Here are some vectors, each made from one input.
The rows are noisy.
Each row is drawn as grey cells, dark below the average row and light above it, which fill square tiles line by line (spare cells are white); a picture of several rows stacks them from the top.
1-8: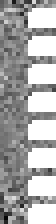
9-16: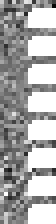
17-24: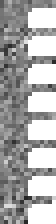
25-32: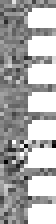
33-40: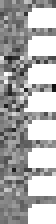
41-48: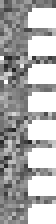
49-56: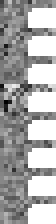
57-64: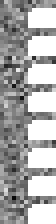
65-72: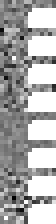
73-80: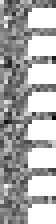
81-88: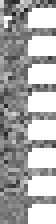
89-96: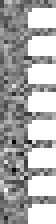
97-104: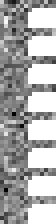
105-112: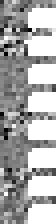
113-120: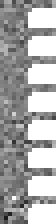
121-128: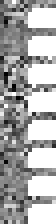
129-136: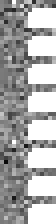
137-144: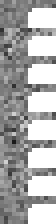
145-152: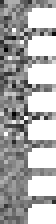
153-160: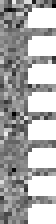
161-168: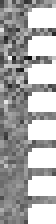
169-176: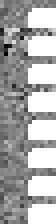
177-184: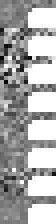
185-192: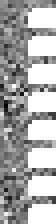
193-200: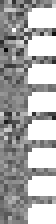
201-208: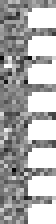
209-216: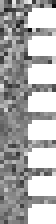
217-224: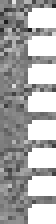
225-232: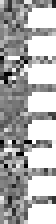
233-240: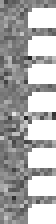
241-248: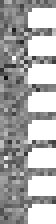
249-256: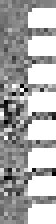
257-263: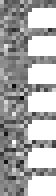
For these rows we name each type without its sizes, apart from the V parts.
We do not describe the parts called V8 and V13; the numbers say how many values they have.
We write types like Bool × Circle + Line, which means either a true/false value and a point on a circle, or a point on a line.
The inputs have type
(Bool × V8 + Unit) × V13 + Line.
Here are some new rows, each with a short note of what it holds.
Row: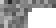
a true/false value, a value of V8 and a value of V13
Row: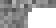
a true/false value, a value of V8 and a value of V13
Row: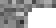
a true/false value, a value of V8 and a value of V13
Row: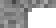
a true/false value, a value of V8 and a value of V13
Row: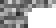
a point on a line
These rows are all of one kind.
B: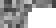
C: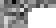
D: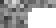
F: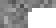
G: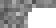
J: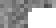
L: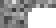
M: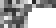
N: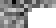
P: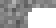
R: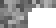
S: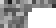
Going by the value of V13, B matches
C, P and R.
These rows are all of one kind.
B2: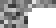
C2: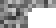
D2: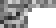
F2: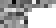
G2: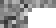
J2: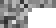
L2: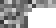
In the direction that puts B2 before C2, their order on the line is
F2, J2, G2, B2, D2, C2, L2.
